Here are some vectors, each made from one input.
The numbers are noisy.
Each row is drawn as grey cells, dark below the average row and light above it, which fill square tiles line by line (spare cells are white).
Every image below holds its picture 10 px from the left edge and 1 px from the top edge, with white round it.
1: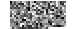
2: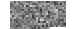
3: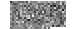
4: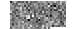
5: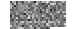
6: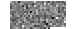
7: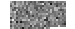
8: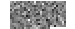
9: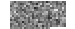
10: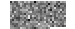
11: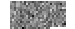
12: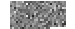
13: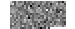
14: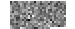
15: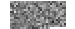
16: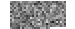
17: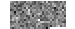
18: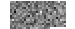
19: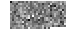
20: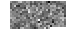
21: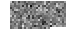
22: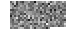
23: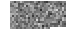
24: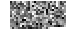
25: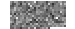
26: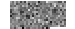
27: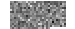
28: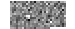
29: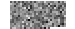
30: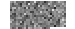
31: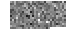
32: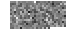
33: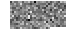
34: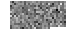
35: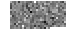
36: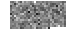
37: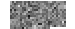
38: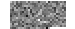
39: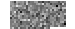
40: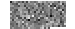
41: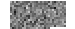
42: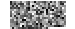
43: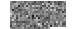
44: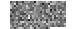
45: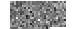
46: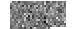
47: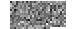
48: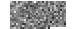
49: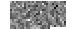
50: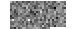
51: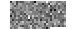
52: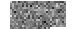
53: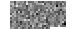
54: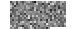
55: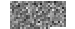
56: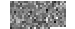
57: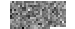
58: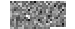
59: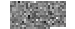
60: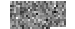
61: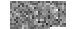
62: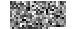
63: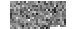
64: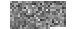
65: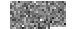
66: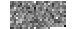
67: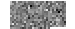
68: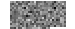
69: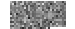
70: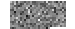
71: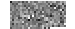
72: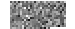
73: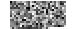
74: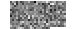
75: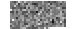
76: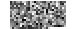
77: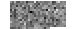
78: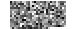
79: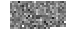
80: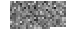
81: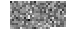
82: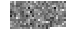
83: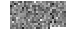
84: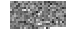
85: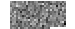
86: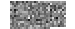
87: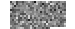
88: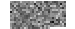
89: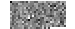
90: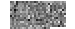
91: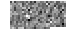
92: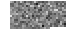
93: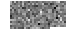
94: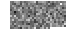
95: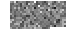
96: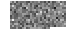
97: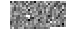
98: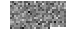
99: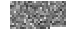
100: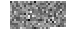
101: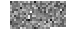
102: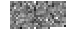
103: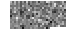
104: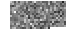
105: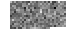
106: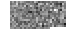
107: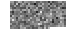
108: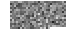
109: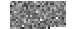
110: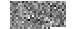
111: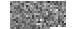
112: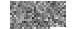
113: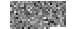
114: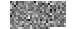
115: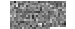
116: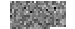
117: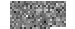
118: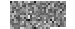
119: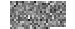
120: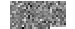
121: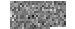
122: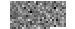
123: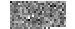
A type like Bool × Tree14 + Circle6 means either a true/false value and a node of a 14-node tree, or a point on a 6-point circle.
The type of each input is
List3(Circle6).
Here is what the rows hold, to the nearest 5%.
All of them are lists of up to three points on a 6-point circle: about 5% are empty, 25% hold one, 25% two and 45% three.
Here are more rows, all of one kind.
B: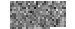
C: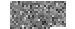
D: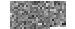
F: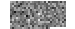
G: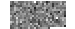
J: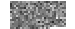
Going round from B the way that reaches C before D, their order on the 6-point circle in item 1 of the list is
B, G, C, D, J, F.
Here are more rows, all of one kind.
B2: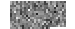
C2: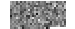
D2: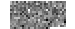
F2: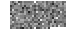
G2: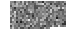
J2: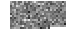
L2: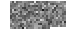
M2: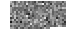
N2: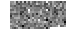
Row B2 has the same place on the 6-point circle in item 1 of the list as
C2, D2 and N2.
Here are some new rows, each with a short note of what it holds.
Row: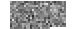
a list of three items
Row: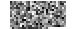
the empty list
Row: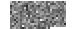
a list of two items
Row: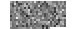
a list of three items
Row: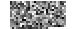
the empty list
